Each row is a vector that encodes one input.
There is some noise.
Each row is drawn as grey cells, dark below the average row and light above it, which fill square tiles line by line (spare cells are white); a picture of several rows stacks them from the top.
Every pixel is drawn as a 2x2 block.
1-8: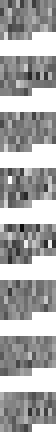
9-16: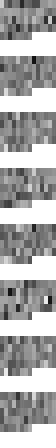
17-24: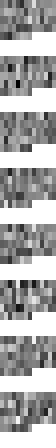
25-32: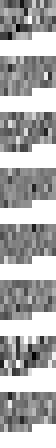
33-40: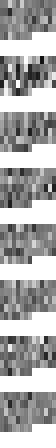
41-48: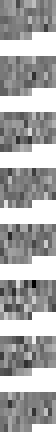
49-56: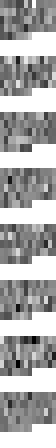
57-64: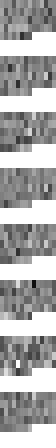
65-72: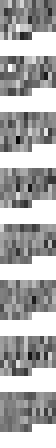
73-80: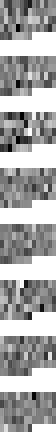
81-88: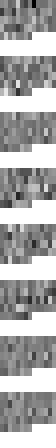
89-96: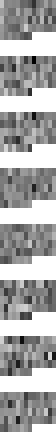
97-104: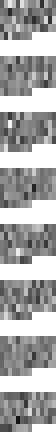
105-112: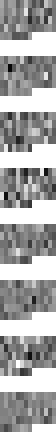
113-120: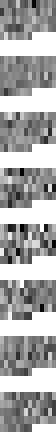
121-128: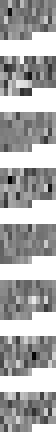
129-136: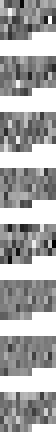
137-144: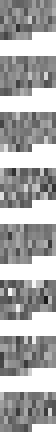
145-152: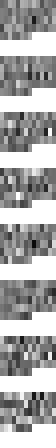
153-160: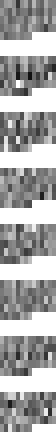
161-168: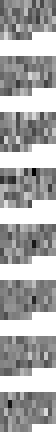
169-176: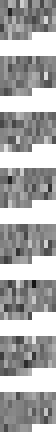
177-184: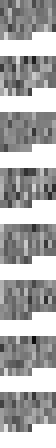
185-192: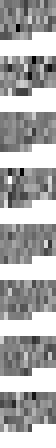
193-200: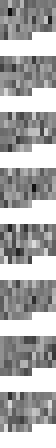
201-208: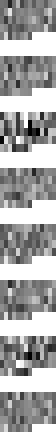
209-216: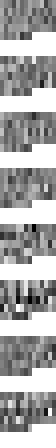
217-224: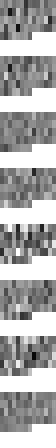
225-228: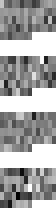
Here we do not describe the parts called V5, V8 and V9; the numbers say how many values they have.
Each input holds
either four true/false values and a value of V8, or a value of V5 and a value of V9, or a list of up to two points on a 7-point line.
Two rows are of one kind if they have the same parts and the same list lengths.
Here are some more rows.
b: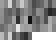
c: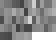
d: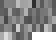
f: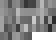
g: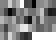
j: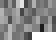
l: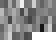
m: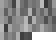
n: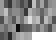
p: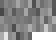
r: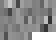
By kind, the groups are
b, m
c, n, r
d, p
f, g
j, l

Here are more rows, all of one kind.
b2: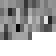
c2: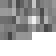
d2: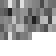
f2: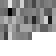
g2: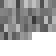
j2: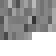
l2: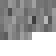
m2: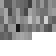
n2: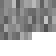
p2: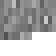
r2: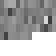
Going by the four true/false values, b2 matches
g2 and r2.
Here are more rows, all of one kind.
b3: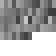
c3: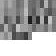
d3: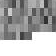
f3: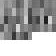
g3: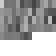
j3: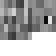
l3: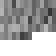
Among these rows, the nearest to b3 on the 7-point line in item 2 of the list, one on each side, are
c3 and f3.
